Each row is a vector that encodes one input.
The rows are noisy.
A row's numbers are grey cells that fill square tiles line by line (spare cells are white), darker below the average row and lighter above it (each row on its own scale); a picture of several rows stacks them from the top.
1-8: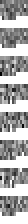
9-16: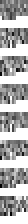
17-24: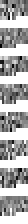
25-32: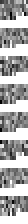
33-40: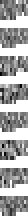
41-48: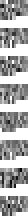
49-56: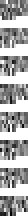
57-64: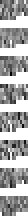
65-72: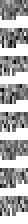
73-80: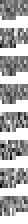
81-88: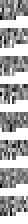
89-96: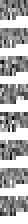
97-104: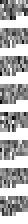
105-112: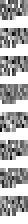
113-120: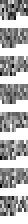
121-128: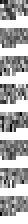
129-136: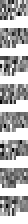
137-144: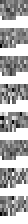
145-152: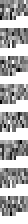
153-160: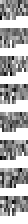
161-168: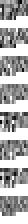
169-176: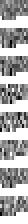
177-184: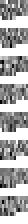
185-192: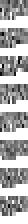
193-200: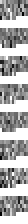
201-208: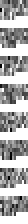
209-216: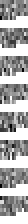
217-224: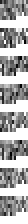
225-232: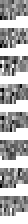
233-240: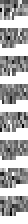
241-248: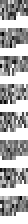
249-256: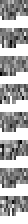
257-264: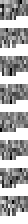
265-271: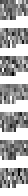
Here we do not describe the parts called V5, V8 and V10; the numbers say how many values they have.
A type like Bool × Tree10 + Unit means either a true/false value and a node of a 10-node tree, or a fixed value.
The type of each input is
Bool × Tree11 + Tree9 × V5 + Unit + V8 × V10.
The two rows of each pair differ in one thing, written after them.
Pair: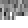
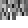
the node of the tree
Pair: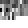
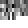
the value of V5
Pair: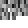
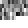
the value of V5
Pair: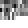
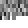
the node of the tree
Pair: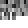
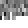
the value of V5
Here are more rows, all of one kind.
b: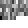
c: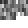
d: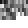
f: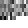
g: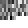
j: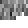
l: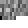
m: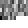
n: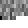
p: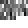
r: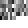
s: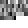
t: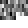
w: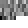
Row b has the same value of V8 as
c, d, m and r.
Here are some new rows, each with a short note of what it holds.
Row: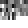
a node of a 9-node tree and a value of V5
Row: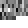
a fixed value
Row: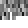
a node of a 9-node tree and a value of V5
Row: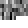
a node of an 11-node tree and a true/false value
